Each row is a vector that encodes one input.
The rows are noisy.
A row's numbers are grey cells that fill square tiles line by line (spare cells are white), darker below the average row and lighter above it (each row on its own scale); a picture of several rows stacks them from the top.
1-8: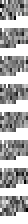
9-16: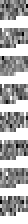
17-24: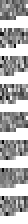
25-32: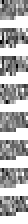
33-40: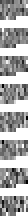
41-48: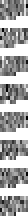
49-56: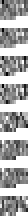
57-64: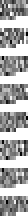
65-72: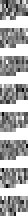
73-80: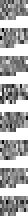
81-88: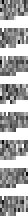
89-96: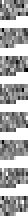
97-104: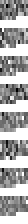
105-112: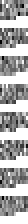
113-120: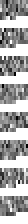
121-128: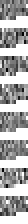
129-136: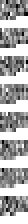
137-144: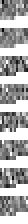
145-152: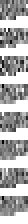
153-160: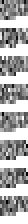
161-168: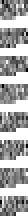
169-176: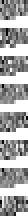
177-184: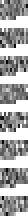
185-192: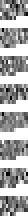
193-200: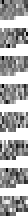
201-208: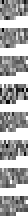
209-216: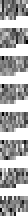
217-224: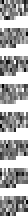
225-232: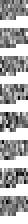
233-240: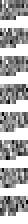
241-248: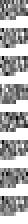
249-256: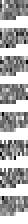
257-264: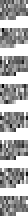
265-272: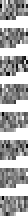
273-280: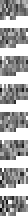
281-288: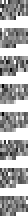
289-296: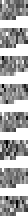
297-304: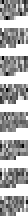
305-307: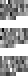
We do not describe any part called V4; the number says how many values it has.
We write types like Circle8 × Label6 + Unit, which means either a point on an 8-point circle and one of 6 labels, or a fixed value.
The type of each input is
Bool × (Line12 + V4).
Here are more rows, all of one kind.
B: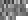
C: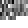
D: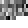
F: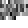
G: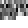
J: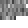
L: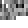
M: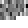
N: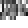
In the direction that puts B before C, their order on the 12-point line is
N, J, B, C, L, M, F, G, D.
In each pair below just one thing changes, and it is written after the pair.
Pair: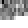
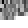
the true/false value
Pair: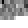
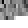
the true/false value
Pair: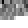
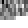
the value of V4
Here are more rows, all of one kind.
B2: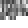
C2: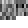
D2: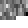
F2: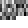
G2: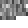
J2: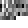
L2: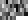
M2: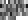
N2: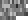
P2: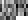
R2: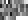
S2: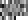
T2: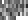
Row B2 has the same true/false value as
M2, R2, S2 and T2.
